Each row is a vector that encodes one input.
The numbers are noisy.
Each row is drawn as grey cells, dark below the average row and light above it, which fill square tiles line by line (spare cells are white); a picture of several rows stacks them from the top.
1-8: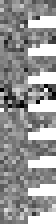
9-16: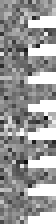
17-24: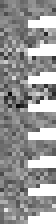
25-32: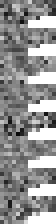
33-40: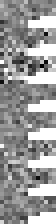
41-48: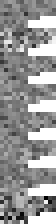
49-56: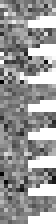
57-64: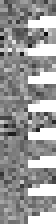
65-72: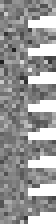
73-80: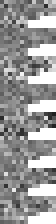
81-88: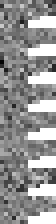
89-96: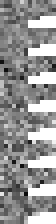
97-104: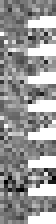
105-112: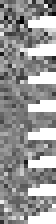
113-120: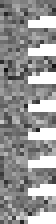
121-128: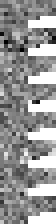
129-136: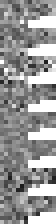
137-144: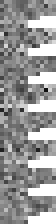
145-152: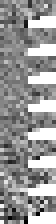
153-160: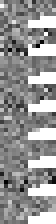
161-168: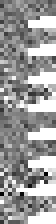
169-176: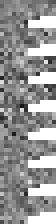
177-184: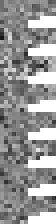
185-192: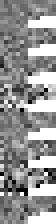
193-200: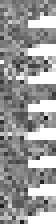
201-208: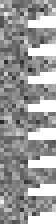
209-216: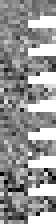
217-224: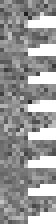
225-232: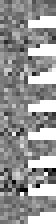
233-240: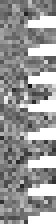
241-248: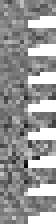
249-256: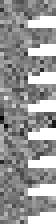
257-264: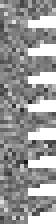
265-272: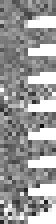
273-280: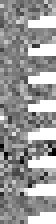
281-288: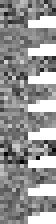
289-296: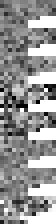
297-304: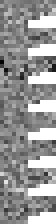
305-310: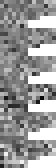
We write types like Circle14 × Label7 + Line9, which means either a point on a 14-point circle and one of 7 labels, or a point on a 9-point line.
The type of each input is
Bool × Bool × Bool × Circle6 × (Tree13 + Unit).
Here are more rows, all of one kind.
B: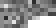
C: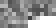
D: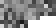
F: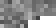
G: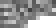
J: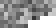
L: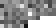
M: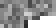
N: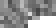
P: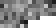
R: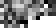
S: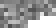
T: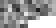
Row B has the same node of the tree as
C, D, F and N.
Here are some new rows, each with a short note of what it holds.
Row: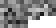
a point on a 6-point circle and three true/false values
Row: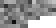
a point on a 6-point circle and three true/false values
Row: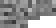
a point on a 6-point circle and three true/false values
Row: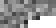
a point on a 6-point circle, a node of a 13-node tree and three true/false values
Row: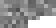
a point on a 6-point circle, a node of a 13-node tree and three true/false values
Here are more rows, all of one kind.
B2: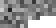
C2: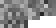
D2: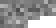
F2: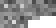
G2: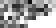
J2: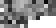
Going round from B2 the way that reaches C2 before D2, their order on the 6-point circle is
B2, G2, C2, F2, D2, J2.
